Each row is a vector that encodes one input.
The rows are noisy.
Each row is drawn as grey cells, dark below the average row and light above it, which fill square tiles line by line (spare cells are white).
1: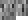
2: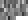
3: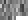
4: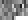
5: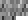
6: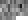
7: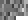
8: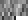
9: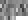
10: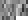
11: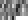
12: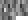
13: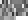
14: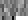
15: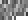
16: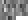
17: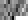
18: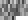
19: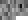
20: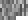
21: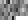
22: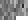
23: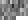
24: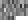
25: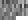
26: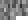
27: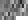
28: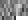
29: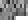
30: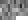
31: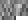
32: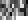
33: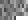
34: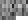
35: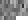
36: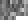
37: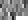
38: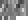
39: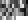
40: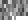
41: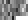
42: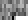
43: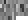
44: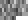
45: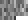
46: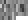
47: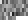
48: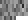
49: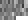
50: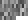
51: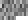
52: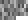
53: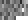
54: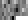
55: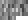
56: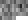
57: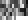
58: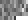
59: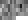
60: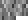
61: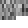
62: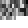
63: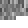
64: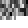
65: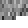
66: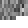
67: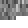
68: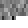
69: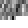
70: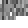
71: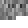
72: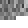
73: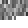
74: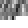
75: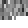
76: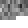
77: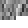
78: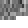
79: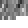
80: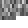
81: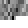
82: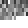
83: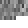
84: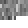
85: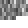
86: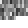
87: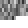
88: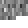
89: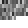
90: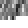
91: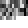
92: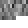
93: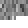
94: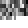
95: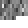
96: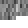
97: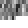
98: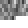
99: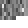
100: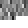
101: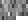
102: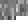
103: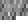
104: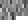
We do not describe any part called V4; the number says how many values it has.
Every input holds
a list of up to three items, each a true/false value and a value of V4.
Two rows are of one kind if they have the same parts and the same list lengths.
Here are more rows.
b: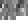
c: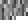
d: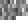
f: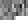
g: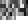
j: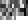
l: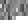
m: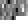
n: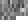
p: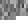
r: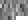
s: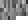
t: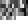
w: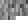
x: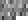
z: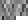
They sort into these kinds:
b, f
c, l, n, p, r, s, w, x, z
d, m
g, j, t

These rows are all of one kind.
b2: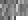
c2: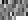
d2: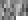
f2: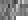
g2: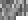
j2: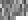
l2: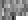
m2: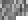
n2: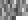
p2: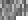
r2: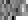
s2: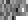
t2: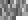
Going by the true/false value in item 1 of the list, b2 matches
c2, d2 and f2.
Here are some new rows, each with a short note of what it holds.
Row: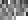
a list of one item
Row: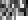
the empty list
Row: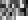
the empty list
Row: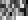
the empty list
